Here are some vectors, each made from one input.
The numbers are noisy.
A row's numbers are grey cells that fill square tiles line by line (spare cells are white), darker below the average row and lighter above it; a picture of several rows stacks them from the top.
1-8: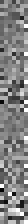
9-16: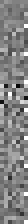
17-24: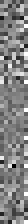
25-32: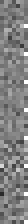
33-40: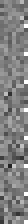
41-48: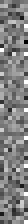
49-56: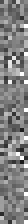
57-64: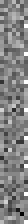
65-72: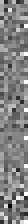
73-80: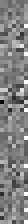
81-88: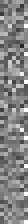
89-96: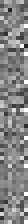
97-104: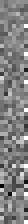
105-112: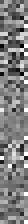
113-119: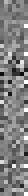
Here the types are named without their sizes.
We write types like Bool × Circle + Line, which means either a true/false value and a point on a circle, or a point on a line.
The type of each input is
Bool × Bool × Bool × (Tree + Unit) + Line.
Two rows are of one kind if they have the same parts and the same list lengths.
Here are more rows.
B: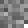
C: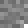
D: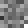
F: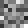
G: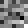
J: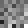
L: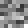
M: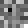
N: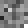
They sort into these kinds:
B, C, F, G
D, J, M, N
L

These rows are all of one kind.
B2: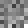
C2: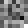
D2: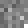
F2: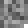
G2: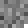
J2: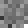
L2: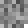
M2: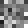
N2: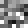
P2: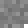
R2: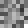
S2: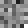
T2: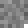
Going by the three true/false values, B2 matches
F2, M2 and S2.
